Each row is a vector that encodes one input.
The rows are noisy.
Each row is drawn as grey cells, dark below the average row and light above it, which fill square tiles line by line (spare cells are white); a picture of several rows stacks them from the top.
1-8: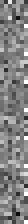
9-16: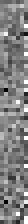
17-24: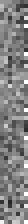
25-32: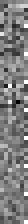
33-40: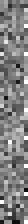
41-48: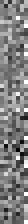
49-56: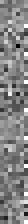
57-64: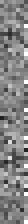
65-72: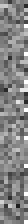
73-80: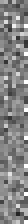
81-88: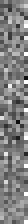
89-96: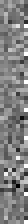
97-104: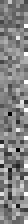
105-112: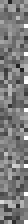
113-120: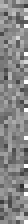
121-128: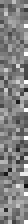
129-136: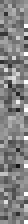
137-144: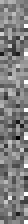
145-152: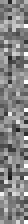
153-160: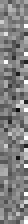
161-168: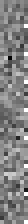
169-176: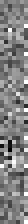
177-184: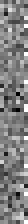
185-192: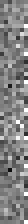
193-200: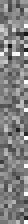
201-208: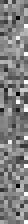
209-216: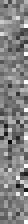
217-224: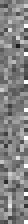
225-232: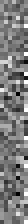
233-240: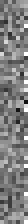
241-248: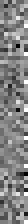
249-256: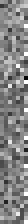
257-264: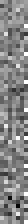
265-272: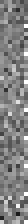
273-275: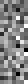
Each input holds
a point on an 11-point circle and a true/false value.
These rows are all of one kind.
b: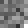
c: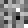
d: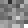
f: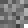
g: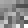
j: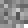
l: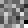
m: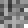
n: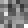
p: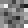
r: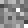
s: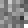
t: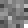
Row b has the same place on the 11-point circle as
f and m.
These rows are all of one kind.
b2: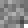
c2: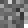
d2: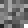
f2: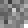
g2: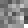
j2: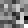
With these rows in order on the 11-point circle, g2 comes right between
b2 and d2.
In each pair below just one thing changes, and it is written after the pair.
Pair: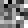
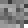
the place on the 11-point circle
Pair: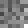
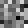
the true/false value
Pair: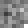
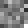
the true/false value
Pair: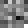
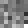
the place on the 11-point circle
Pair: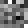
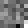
the place on the 11-point circle
